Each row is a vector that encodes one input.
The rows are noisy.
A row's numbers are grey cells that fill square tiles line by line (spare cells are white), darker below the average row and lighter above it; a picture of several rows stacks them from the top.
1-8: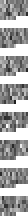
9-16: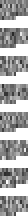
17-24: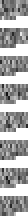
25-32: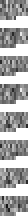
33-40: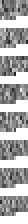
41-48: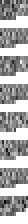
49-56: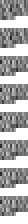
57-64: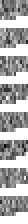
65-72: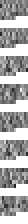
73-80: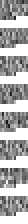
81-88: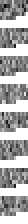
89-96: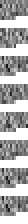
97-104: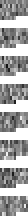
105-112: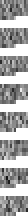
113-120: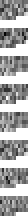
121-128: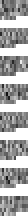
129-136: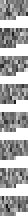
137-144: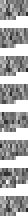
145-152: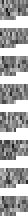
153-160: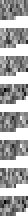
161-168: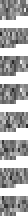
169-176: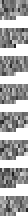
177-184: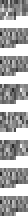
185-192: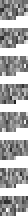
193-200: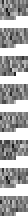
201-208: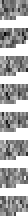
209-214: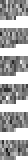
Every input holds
a point on a 15-point circle.
